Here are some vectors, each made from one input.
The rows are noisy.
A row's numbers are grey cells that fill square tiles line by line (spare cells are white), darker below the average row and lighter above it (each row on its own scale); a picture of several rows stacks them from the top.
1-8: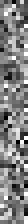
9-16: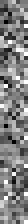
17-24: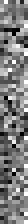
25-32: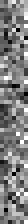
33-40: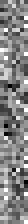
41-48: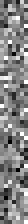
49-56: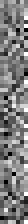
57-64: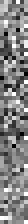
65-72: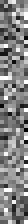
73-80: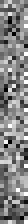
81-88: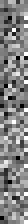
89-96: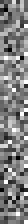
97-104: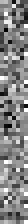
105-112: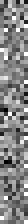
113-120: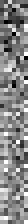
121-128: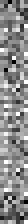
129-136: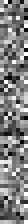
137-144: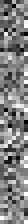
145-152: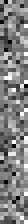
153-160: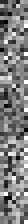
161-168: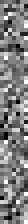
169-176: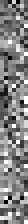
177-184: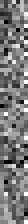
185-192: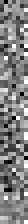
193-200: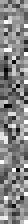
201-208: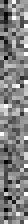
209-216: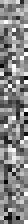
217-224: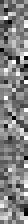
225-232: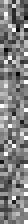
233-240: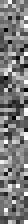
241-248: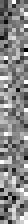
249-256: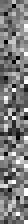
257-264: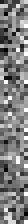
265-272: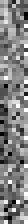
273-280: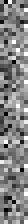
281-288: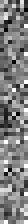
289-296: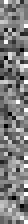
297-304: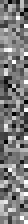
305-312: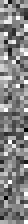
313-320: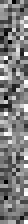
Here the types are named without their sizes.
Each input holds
a true/false value, together with either a fixed value, or a node of a tree.
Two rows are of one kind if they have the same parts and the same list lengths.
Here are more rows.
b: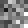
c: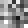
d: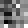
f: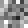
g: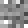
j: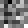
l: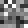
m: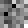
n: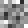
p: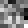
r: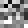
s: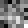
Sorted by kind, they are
b, d, f, g, j, m, n, p, r, s
c, l

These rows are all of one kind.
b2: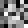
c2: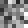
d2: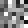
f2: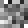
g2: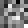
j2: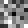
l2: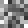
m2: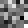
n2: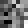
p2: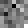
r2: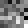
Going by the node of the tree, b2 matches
c2, d2, g2 and p2.
